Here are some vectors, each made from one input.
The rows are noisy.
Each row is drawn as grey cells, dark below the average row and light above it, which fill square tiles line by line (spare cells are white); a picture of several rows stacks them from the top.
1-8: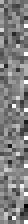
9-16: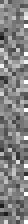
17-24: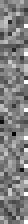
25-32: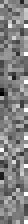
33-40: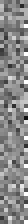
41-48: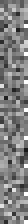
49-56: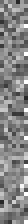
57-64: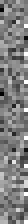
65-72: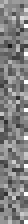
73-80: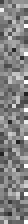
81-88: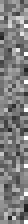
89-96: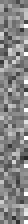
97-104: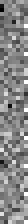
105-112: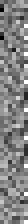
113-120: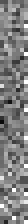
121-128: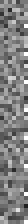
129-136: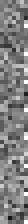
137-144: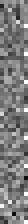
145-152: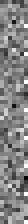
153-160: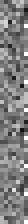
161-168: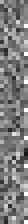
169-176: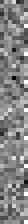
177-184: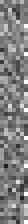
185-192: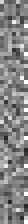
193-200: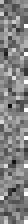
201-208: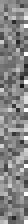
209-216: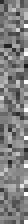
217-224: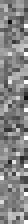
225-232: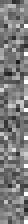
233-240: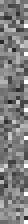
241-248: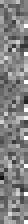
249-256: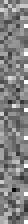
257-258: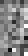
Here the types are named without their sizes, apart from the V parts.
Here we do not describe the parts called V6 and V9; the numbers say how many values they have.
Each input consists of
a true/false value, a value of V6 and a value of V9, together with either a label, or a point on a line.
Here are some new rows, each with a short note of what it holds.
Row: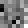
a point on a line, a true/false value, a value of V6 and a value of V9
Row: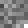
a point on a line, a true/false value, a value of V6 and a value of V9
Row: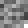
a point on a line, a true/false value, a value of V6 and a value of V9
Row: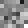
a label, a true/false value, a value of V6 and a value of V9
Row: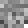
a label, a true/false value, a value of V6 and a value of V9
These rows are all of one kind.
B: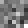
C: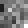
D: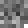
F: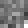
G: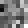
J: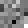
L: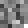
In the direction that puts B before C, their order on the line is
B, F, J, C, G, L, D.
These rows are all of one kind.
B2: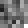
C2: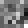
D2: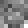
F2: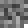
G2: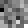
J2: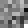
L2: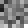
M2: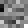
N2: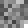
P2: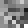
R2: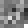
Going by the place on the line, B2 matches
G2 and L2.
